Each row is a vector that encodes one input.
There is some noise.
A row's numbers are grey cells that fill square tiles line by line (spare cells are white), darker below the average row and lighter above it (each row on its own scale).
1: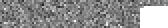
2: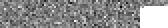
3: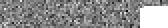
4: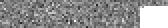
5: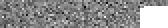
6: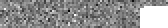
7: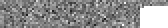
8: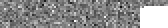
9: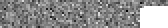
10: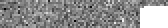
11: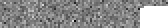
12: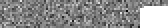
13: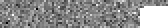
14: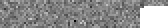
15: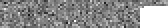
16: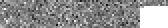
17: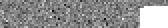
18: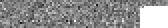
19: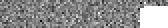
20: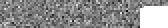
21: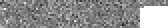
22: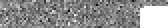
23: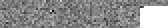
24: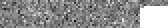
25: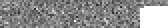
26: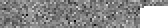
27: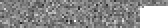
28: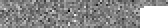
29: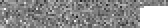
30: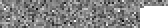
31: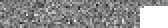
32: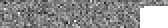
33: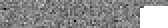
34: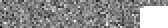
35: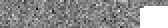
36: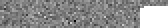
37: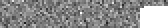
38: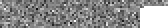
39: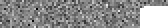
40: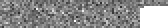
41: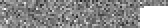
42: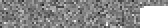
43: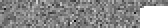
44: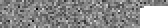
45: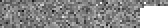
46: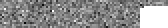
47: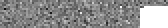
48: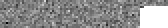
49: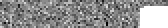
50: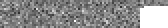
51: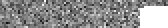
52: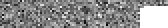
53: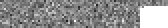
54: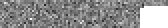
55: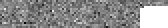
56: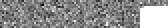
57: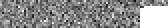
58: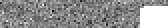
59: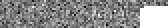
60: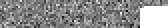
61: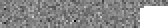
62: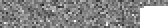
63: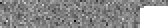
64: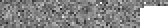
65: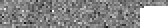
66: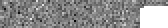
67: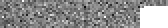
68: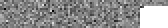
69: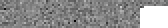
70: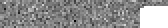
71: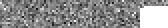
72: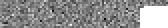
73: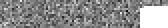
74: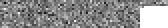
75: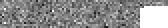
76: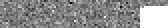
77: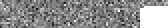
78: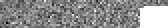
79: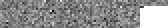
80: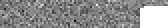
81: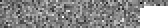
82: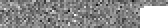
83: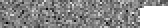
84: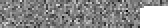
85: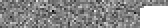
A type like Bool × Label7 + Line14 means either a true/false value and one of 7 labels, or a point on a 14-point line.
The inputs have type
(Circle9 + Unit) × Label11.
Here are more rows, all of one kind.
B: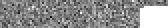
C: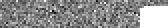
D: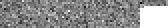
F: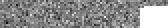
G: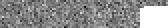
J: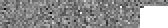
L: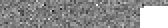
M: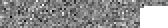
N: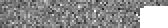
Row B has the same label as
G and M.
